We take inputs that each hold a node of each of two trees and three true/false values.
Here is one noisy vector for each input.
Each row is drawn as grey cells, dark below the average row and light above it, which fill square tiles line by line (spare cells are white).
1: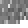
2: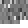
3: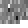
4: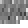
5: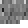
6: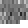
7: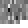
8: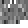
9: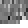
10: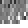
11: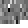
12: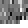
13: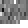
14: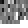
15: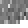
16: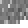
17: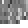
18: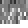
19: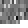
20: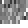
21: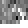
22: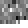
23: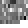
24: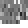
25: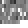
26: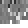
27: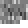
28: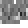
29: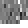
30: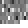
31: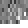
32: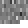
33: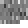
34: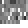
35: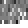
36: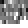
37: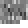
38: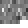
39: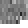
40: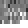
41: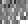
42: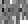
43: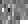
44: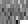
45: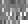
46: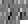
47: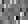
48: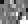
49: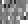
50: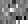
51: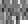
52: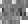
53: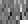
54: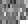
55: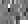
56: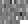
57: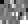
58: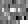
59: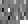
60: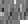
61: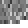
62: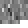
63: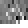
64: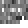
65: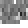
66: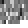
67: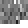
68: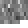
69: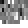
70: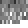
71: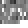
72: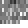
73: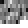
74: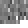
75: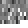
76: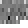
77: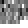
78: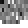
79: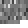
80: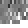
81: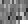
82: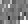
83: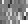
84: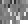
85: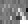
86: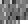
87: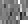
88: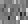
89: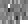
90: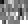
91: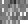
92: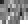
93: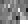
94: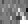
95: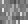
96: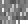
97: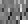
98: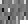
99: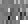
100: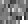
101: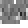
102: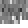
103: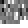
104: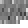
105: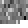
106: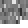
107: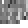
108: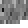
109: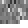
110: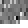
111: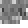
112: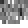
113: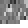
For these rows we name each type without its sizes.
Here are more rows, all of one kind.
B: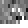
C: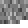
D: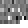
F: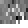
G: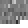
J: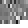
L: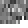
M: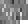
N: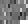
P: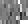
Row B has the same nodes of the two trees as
F and L.
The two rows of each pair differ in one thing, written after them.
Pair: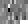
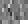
one of the three true/false values
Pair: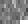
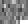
one of the three true/false values
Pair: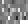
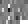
the node of one of the two trees
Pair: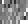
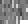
the node of one of the two trees
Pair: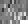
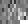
one of the three true/false values
